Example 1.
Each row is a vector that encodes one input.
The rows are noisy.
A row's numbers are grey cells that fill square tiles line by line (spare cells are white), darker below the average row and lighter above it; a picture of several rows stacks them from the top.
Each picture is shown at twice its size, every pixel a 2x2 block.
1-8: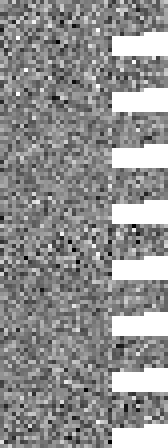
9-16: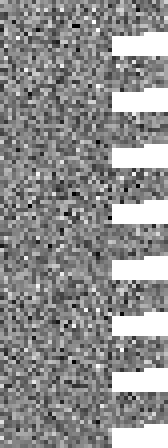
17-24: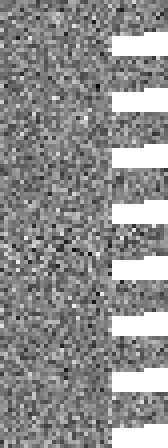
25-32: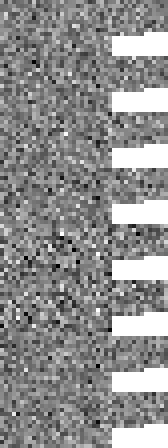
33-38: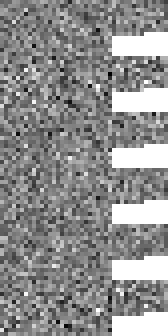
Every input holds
a point on each of two 5-point lines and a true/false value.
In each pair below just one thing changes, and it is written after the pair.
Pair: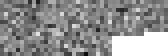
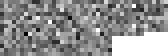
the true/false value
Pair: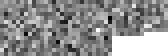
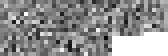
the place on one of the two 5-point lines
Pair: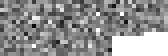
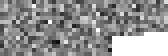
the place on one of the two 5-point lines
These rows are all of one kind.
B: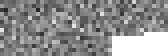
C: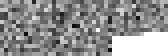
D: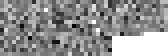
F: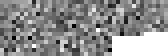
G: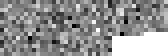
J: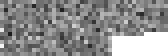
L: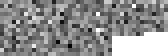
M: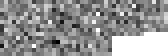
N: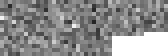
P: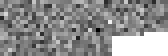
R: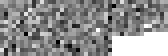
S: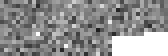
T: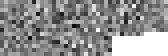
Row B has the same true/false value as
J, N, P and S.
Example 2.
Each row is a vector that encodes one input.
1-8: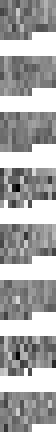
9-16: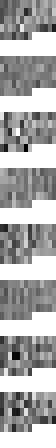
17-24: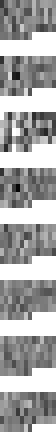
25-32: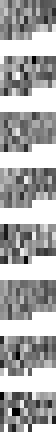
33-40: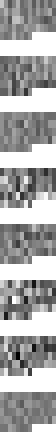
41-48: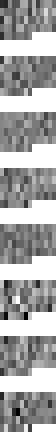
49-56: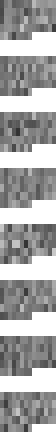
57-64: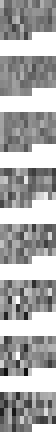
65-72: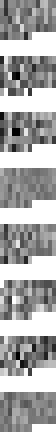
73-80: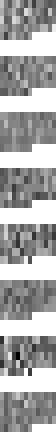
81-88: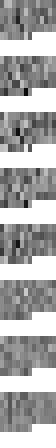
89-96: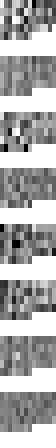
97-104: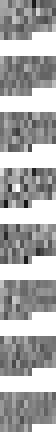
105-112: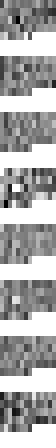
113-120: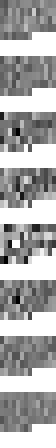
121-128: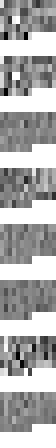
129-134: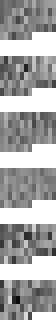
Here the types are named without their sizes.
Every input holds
either a fixed value, or a node of a tree and a true/false value.
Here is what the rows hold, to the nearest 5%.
About 5% of them hold a fixed value. The rest hold a node of a tree and a true/false value.
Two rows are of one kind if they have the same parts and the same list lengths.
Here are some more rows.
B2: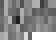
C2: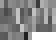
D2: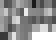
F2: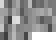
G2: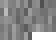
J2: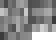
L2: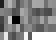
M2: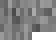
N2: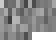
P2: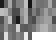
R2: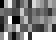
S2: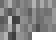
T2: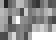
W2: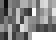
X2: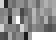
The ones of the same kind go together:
B2, C2, F2, G2, L2, M2, N2, R2, S2, W2, X2
D2, J2, P2, T2

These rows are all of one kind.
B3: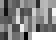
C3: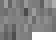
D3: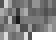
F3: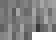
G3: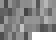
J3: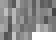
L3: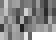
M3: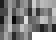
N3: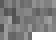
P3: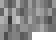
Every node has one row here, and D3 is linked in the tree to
F3.
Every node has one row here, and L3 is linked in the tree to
M3 and N3.
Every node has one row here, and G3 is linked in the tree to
C3 and J3.
